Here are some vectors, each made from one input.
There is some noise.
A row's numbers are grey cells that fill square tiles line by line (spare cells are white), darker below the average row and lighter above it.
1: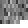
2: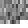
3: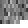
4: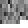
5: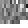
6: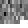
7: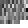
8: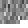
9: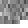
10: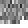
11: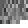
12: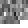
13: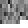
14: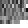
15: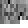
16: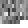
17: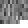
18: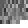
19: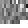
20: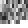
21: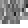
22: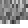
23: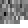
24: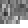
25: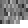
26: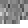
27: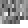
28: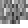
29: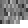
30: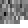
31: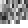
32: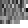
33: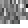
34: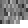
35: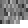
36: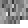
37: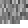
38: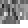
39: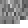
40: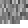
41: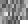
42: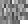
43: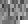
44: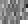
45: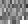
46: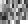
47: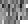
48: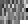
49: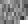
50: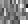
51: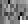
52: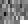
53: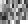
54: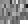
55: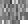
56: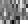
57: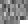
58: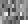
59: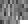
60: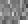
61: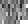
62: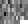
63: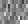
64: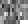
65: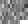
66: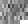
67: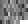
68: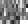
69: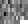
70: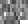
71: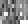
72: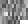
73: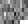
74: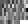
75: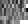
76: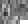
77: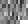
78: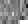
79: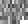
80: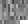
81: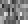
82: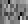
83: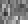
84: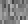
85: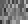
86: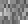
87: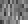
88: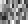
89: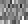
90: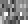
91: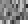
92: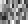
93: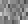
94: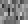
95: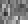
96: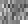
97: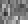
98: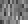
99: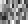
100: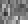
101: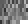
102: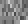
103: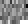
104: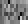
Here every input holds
a list of up to two points on a 9-point line.
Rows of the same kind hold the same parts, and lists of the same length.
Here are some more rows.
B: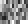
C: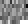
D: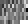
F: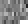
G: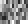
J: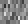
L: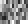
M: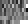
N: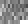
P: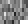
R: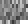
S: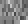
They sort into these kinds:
B, G, L
C, F, J, N, P, R, S
D, M

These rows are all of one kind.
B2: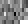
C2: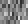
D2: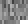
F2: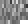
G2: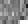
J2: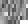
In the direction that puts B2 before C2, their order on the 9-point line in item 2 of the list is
B2, G2, F2, D2, J2, C2.
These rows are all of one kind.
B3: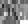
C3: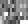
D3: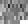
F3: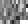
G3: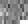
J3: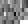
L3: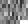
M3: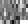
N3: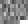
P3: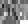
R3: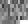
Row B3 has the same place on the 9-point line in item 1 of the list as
L3, P3 and R3.
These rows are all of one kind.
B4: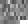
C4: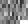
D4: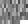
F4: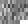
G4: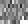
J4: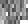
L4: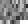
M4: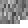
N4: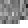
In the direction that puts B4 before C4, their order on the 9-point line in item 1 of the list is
L4, D4, G4, F4, N4, M4, B4, C4, J4.
